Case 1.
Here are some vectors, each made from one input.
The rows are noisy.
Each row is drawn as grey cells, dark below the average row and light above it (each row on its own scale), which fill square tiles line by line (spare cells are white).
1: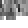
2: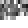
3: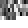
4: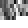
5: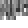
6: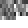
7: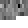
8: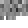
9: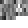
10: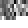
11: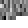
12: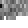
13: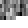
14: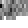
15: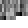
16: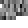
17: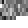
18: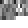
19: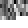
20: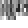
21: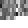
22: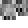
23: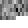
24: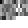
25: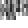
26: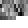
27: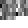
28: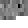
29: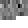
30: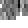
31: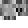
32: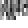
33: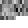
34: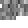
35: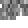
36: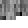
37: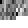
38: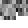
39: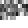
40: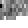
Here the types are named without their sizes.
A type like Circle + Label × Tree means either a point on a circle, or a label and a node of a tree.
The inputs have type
Circle × Circle.
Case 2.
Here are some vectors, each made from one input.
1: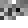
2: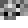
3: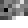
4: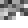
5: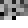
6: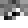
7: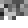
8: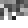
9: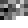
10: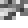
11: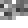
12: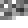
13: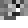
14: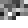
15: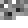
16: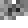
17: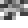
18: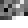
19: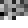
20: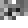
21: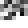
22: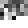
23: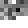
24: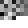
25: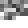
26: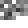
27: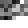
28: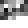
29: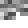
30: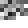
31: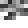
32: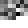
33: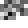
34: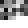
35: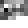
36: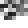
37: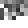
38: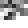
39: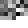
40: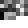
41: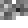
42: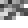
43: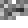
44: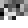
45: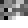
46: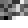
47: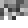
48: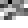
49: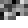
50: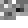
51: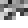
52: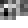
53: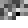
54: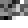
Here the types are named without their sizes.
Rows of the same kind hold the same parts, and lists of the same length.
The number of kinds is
2.
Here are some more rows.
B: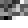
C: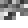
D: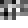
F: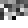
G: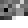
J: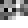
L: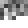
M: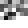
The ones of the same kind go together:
B, D, G, J
C, F, L, M

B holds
a point on a circle and a point on a line.
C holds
a point on a line.
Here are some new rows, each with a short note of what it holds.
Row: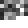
a point on a circle and a point on a line
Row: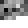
a point on a circle and a point on a line
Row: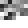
a point on a line
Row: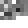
a point on a line
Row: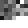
a point on a circle and a point on a line
